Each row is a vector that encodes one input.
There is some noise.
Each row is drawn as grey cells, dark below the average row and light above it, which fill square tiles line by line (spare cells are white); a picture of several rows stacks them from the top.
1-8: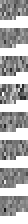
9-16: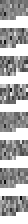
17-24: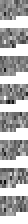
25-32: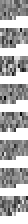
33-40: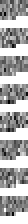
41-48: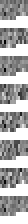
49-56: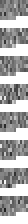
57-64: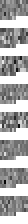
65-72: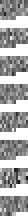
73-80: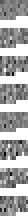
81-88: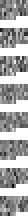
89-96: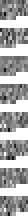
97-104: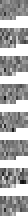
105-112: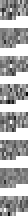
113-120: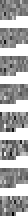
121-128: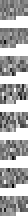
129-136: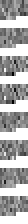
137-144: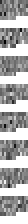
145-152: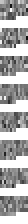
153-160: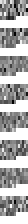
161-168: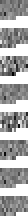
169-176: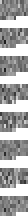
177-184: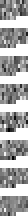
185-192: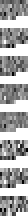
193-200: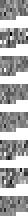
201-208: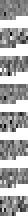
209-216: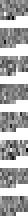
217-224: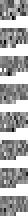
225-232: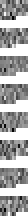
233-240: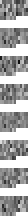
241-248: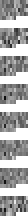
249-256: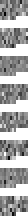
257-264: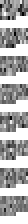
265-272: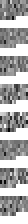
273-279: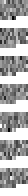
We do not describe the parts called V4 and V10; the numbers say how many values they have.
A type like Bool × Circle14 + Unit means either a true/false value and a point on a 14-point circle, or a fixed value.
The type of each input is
(Bool × Circle8 + Unit) × (Unit + V4 × V10).
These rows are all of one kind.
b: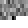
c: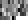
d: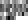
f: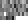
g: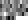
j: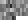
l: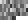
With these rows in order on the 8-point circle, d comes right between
g and j.
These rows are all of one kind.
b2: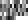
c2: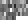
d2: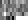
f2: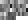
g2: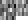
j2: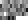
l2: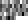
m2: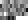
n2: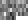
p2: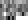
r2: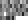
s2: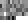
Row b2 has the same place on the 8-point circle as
g2 and l2.
